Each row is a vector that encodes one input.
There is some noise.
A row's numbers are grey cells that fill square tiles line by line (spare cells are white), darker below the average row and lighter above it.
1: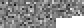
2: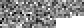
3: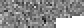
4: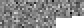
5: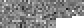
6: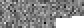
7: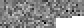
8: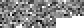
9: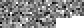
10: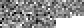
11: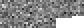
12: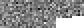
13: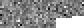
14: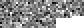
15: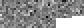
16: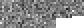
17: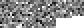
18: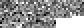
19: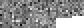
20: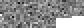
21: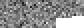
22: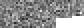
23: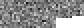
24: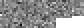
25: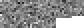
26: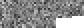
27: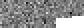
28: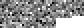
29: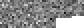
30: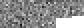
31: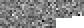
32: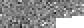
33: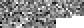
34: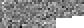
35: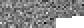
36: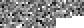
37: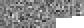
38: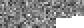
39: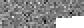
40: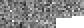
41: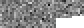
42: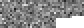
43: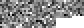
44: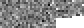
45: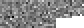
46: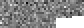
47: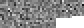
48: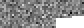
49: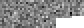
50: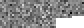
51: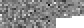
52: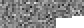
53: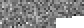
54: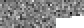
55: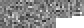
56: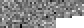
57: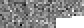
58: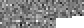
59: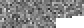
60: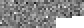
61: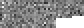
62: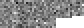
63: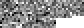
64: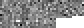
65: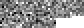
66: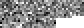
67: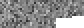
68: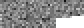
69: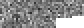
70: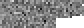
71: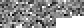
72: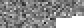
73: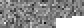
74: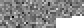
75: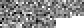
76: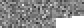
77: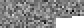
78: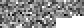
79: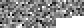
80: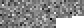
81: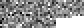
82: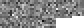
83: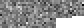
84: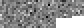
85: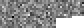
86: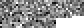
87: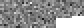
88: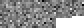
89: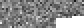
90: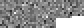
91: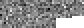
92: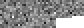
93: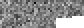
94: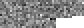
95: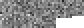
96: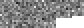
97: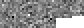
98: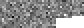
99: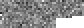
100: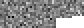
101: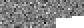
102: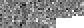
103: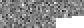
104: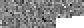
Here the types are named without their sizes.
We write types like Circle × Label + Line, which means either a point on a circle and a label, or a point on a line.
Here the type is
Circle × ((Circle + Unit) × Tree + Unit).
